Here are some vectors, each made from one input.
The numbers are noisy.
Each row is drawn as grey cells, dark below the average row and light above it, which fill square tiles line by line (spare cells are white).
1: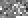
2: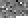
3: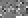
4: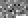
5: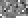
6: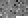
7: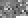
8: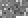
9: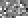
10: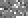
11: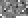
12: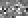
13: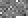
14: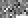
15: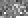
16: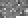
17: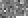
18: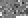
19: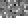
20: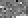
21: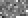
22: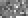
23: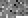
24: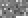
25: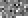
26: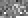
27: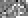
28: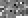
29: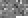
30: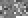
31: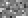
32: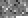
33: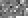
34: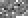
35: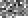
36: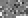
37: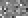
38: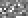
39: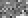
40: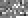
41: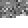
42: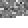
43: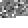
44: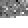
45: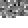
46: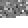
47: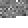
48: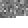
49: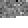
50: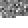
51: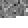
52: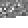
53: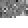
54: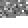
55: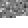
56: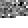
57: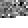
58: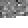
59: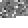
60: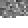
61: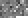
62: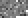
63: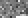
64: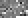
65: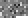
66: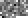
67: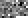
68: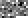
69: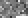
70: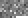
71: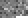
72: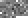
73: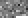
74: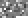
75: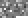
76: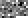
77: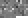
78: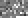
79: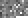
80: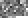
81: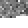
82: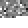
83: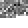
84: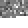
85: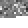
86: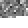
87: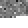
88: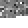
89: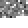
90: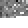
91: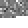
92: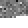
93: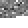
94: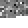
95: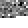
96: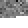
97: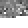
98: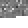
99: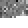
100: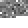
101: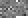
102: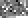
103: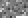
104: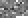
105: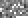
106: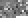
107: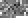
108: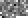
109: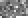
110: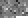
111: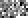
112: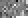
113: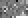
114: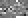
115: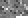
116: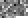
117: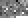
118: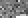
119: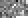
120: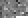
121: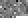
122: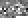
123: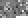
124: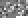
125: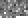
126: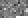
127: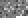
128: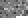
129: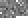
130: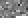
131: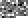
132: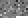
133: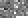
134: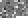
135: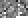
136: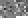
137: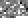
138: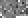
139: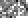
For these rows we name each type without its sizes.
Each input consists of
either a point on each of two circles, or a fixed value.
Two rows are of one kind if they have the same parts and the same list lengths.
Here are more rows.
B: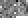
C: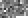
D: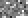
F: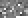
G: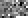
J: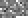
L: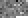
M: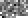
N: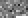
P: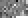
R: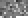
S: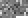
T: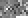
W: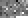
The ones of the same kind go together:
B, C, D, F, J, L, M, N, P, R, S, T, W
G

